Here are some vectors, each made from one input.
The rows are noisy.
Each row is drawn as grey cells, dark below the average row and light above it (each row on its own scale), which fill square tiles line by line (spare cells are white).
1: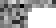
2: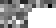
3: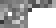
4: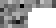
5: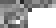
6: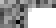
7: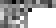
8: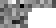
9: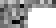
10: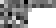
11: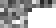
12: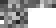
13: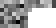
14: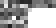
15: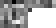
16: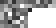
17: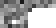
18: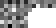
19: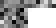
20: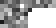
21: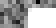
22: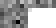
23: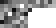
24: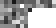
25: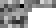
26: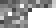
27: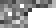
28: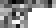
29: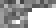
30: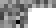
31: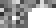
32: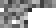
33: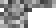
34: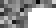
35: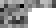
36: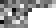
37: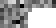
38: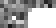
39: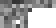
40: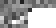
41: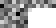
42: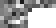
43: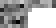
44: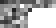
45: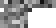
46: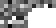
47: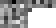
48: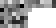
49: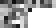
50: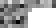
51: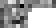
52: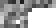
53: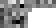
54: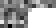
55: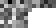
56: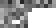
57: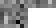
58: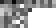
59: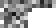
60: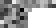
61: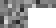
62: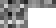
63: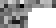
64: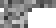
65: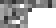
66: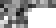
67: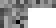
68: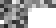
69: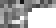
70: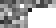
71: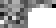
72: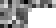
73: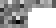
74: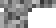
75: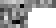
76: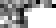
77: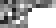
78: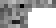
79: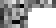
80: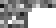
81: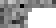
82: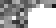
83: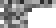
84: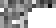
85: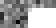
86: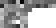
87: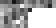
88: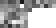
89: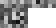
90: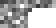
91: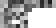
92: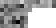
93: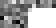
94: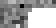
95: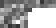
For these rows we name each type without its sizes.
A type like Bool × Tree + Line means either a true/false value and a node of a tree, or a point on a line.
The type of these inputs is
Line.
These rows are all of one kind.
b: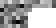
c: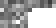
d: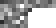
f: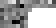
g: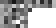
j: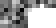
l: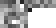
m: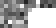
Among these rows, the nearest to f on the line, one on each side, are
b and j.
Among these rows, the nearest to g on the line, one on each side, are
d and l.
